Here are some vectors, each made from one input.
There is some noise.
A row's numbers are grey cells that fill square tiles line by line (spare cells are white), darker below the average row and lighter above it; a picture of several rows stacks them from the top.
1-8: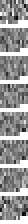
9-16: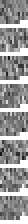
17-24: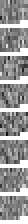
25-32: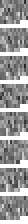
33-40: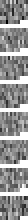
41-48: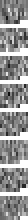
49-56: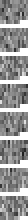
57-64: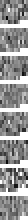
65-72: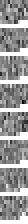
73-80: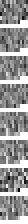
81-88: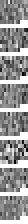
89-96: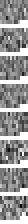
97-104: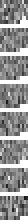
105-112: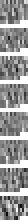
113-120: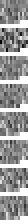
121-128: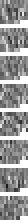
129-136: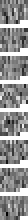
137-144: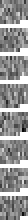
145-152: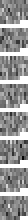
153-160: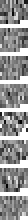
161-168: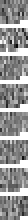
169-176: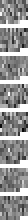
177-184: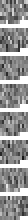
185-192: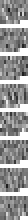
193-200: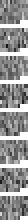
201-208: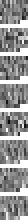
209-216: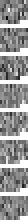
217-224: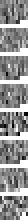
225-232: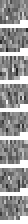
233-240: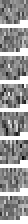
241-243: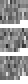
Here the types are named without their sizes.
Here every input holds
a point on each of two lines and a true/false value.
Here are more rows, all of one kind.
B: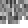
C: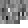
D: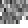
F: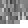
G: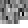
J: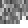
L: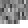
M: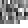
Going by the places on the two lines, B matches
L and M.
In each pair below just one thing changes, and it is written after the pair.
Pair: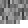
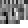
the place on one of the two lines
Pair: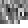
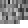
the true/false value
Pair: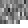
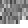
the place on one of the two lines
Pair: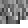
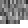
the place on one of the two lines
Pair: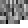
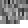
the place on one of the two lines
